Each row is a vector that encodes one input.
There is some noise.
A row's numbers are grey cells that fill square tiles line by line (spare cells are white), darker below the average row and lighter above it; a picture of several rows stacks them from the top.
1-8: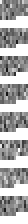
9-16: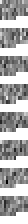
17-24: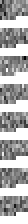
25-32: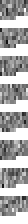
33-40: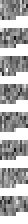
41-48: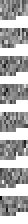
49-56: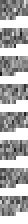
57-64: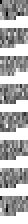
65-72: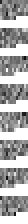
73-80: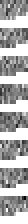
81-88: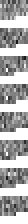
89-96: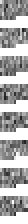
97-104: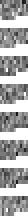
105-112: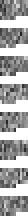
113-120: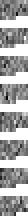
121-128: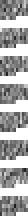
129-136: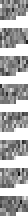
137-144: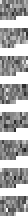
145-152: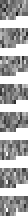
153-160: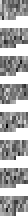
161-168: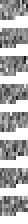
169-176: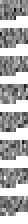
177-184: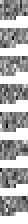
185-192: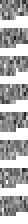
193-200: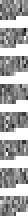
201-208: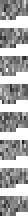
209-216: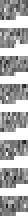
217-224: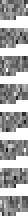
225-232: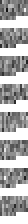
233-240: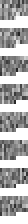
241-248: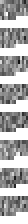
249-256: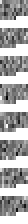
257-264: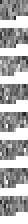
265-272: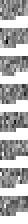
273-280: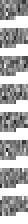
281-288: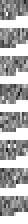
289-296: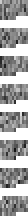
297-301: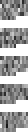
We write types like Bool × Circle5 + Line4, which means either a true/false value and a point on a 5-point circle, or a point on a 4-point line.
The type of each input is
Bool × Bool × Bool × Label9 × Line12 + (Circle9 + Tree10) × Tree10.
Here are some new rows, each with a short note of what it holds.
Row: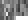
a point on a 9-point circle and a node of a 10-node tree
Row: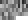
a point on a 9-point circle and a node of a 10-node tree
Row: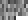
a node of each of two 10-node trees
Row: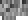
a point on a 9-point circle and a node of a 10-node tree
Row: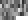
a point on a 9-point circle and a node of a 10-node tree
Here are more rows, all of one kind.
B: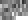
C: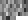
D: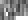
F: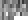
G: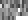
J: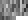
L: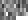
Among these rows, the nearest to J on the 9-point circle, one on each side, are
C and D.
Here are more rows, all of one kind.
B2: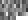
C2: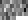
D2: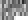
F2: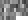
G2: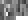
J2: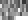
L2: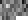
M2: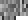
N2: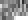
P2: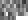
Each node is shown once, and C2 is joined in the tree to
F2 and J2.
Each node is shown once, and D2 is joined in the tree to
F2.
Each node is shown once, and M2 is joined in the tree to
L2 and N2.
